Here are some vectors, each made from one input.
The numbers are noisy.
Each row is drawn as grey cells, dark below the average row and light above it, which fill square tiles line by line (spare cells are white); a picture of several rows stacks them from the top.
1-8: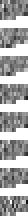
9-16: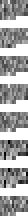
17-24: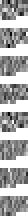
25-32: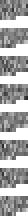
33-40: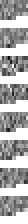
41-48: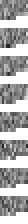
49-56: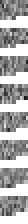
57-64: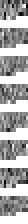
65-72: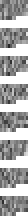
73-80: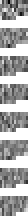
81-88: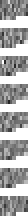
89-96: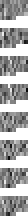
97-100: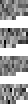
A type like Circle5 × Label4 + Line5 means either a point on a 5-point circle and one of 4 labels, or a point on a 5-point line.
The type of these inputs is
Bool × List3(Line5).
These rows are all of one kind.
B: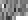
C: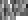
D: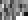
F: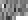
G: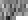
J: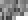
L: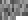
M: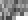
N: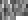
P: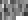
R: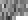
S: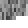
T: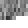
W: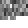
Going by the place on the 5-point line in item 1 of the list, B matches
C, F, N and P.
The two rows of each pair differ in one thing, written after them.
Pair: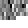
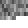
the true/false value
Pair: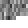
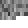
the true/false value
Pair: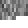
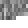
the true/false value
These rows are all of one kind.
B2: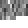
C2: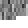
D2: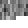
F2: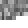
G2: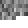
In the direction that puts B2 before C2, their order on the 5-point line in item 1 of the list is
D2, B2, F2, G2, C2.
